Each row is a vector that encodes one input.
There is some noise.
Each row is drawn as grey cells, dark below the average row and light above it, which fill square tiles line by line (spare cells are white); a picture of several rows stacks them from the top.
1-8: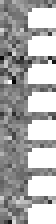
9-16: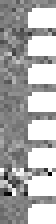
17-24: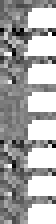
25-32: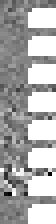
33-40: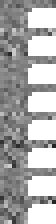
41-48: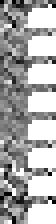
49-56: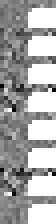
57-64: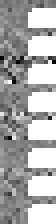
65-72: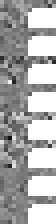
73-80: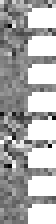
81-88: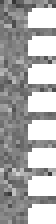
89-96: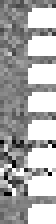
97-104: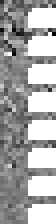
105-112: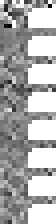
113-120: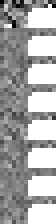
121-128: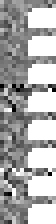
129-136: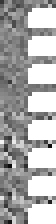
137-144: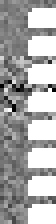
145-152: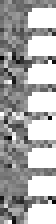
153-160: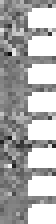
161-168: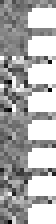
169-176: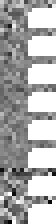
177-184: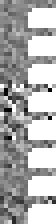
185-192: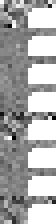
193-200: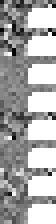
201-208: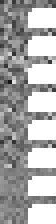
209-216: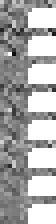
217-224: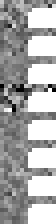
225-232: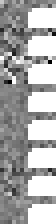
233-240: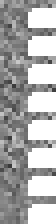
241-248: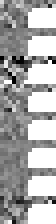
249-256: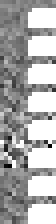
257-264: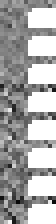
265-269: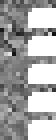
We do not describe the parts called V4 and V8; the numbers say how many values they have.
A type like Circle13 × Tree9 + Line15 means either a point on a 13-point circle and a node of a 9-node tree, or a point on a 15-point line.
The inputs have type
Line7 × (Line11 + V8) × V4.
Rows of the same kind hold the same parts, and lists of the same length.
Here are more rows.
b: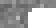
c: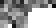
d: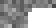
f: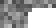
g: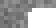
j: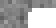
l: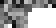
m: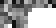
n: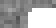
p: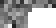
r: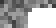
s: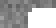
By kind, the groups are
b, c, d, f, j, p, s
g, l, m, n, r

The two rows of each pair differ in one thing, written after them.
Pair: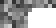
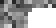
the value of V4
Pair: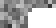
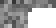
the value of V8
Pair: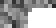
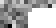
the place on the 7-point line
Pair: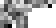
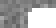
the place on the 7-point line
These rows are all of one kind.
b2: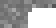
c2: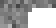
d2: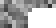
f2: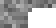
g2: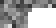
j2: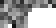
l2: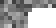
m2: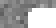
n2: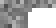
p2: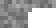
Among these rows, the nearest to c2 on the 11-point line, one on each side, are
m2 and p2.
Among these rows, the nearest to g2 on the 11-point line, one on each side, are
l2 and m2.
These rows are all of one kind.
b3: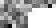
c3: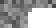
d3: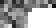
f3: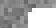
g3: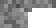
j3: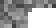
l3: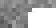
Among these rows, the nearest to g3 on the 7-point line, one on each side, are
b3 and d3.
